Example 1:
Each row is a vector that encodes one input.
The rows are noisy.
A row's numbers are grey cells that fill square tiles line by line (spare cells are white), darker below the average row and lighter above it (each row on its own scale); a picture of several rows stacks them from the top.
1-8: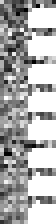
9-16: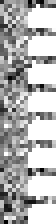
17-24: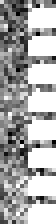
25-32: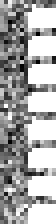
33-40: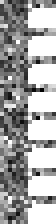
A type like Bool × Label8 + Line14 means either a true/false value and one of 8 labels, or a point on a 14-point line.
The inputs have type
Circle6.
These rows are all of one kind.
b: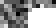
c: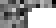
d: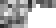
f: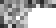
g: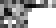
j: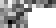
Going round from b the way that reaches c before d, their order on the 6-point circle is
b, c, g, f, d, j.
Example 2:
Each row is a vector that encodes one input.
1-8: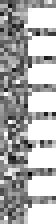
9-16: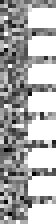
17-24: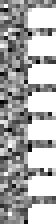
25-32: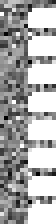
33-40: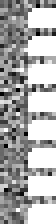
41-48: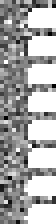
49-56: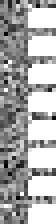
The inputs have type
Line7.
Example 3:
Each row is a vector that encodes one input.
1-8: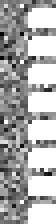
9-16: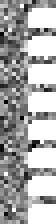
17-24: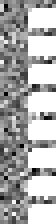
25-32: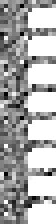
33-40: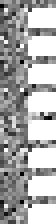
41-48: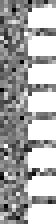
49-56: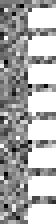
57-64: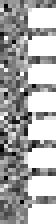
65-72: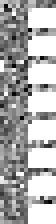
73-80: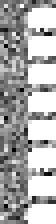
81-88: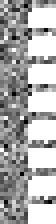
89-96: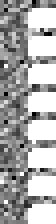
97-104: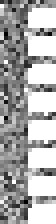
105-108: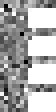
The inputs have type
Bool × Bool × Bool.
